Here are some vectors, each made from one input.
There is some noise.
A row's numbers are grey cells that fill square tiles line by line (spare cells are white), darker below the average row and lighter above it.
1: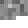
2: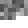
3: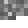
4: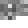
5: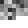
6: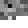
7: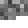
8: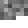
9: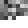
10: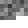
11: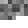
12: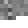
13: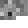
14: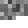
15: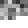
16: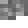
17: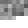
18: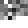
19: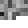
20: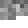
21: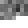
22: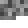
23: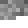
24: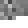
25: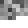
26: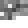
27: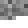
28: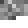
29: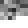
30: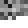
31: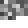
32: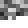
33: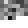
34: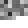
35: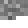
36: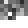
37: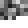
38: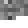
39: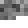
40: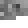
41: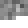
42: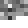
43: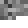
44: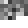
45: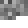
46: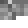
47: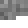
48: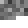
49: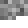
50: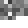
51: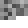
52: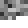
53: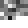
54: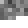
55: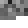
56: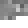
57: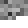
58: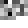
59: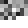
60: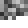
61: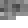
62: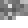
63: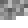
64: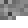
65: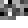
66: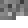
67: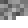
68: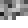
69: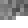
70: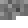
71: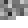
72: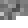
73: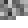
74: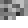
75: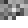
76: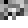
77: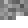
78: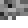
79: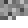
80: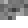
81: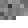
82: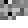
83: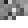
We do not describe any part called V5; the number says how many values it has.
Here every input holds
one of 6 labels, together with either three true/false values, or a value of V5.
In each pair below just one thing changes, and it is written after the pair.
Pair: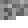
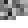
one of the three true/false values
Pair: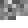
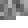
one of the three true/false values
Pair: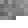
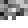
the label
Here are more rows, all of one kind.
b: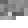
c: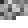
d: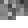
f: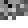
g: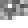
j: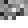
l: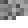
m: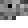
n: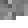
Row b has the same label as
d, f and n.
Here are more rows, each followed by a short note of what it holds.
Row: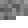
one of 6 labels and three true/false values
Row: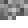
one of 6 labels and a value of V5
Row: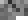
one of 6 labels and a value of V5
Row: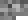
one of 6 labels and a value of V5
